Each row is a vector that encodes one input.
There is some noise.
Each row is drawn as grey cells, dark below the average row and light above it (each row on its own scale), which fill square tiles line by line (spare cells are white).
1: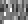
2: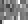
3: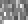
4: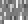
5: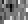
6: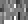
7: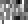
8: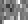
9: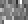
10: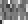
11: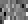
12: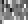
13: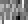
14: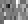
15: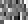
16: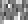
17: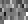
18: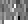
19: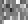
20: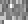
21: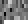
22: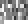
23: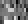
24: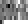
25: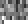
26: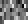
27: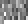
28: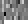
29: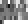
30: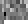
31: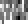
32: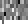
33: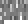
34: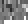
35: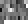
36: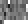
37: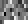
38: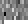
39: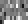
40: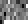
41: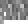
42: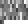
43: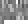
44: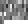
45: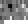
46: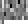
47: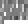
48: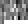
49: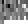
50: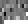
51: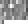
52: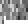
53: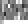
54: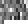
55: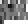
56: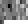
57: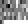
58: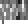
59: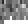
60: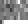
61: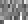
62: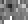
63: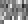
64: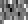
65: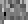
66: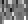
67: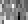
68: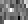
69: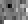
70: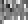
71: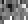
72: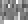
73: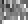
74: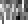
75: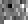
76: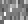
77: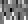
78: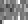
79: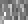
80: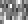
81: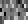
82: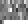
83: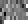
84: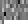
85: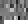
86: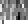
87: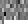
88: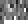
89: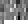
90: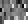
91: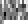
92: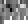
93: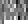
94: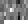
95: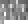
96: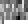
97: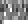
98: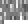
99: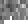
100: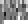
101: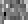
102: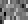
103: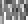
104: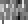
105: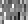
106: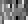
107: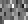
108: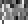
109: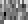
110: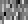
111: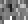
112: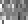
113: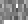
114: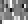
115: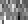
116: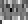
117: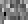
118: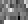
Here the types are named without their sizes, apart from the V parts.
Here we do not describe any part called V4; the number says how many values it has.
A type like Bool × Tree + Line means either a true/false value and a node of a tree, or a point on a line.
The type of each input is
Bool × Bool × Bool × (Line + V4).
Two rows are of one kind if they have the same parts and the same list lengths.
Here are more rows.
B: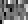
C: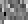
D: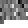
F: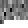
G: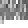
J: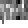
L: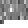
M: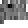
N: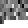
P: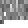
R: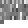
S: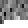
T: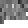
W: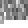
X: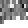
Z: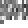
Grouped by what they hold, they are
B, D, F, M, N, S, T, X
C, G, J, L, P, R, W, Z

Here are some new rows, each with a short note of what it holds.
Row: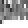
a point on a line and three true/false values
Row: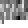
three true/false values and a value of V4
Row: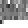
a point on a line and three true/false values
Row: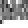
a point on a line and three true/false values
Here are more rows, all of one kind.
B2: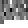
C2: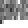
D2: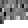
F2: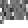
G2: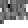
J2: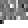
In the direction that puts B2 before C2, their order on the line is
D2, J2, B2, F2, G2, C2.
